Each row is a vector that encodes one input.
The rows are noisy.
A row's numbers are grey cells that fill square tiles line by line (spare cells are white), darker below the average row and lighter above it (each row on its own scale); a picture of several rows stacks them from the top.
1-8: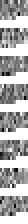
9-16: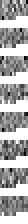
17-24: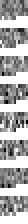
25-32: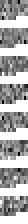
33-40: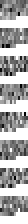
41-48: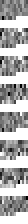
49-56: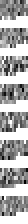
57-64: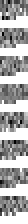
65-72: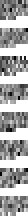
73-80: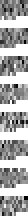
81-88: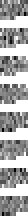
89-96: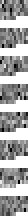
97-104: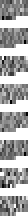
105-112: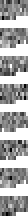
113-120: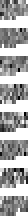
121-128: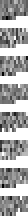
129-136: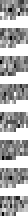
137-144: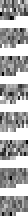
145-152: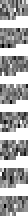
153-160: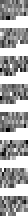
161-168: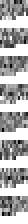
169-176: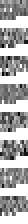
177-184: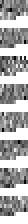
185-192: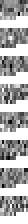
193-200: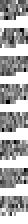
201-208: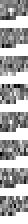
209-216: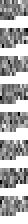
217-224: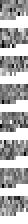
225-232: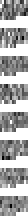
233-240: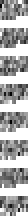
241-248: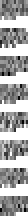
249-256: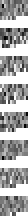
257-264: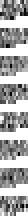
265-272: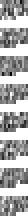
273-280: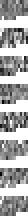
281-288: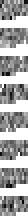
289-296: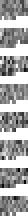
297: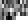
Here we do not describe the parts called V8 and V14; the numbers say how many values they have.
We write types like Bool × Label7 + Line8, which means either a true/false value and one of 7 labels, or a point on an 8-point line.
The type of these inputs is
Bool × Label5 × V8 × V14 + Unit.
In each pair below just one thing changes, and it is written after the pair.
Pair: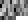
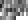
the true/false value
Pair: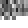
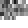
the value of V14
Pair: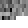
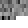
the value of V8
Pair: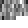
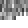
the true/false value
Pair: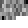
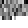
the value of V8
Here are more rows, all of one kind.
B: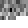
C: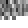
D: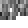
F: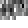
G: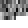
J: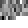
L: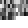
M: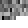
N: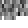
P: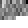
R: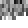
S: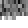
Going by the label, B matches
J, L and M.
